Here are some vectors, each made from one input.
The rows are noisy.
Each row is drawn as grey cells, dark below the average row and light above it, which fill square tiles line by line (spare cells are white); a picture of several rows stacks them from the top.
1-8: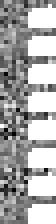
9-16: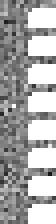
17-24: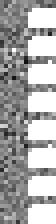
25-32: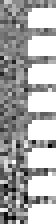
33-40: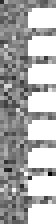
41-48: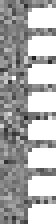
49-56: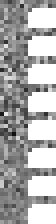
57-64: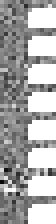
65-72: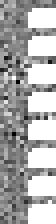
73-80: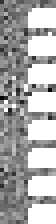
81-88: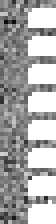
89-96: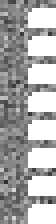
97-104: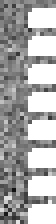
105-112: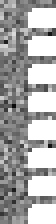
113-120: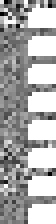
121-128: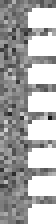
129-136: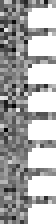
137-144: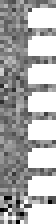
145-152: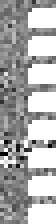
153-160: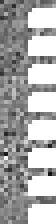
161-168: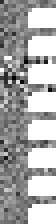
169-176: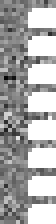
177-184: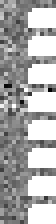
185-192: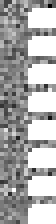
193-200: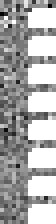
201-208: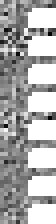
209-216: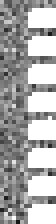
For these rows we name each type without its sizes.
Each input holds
either a point on a circle, or a point on a line, or four true/false values.
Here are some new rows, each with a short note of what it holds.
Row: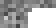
a point on a circle
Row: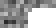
a point on a line
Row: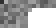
four true/false values
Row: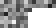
four true/false values
